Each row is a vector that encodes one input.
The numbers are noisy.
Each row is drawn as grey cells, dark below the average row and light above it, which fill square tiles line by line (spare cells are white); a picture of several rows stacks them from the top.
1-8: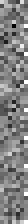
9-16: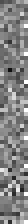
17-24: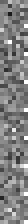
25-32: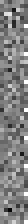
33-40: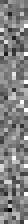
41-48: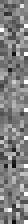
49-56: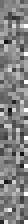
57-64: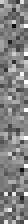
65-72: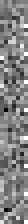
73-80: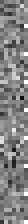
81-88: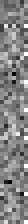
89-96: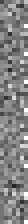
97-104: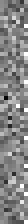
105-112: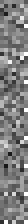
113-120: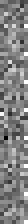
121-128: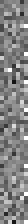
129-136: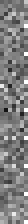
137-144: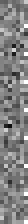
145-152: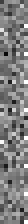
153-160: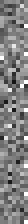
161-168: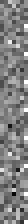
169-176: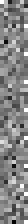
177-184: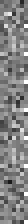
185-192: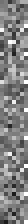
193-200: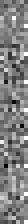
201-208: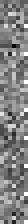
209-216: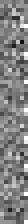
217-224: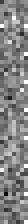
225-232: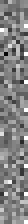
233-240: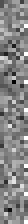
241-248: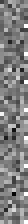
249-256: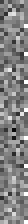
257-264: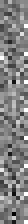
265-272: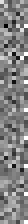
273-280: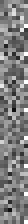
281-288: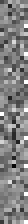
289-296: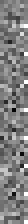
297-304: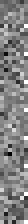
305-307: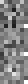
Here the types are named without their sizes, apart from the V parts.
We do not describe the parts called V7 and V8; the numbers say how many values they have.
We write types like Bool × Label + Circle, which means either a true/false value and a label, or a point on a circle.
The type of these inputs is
(Bool × Circle + List(V7) × V8) × Tree.
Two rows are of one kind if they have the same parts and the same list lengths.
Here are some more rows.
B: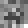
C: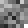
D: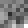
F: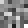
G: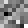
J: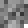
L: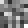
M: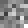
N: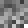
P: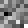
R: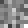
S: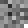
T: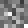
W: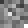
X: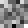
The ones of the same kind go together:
B, D, J, R
C, F, L, X
G, N
M, P, S, T, W

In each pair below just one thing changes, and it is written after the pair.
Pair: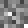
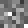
the value of V7 in item 1 of the list
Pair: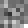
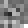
the value of V7 in item 2 of the list
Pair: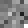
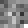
the value of V8
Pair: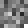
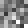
the node of the tree
